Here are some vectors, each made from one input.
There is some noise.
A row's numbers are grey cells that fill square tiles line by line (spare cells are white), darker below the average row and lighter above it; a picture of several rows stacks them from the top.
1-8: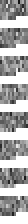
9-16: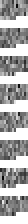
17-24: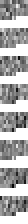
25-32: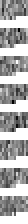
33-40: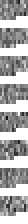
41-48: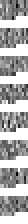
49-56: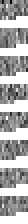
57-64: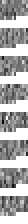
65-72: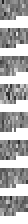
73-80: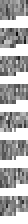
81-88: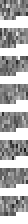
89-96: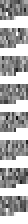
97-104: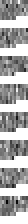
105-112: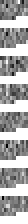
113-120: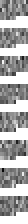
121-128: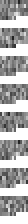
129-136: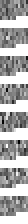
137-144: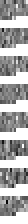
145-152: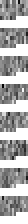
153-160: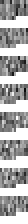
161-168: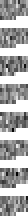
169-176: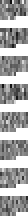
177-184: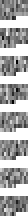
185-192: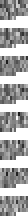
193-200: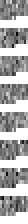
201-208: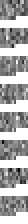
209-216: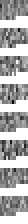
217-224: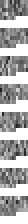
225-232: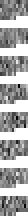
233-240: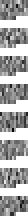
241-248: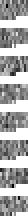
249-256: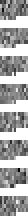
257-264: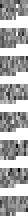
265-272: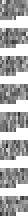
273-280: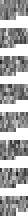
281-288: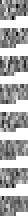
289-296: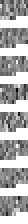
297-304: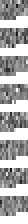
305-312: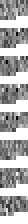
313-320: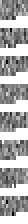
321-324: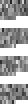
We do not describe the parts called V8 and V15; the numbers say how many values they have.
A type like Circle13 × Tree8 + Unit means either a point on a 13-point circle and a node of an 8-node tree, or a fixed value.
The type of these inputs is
(Bool × V8 + Line16) × V15.
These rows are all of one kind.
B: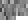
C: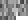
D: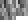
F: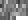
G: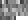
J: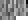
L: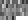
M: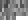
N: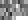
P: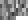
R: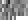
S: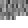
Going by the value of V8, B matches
L and S.
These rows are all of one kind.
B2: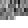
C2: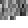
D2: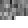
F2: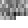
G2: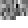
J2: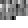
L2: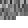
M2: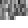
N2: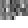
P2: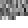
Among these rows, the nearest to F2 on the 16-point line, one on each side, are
G2 and P2.
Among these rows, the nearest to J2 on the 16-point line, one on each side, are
C2 and L2.
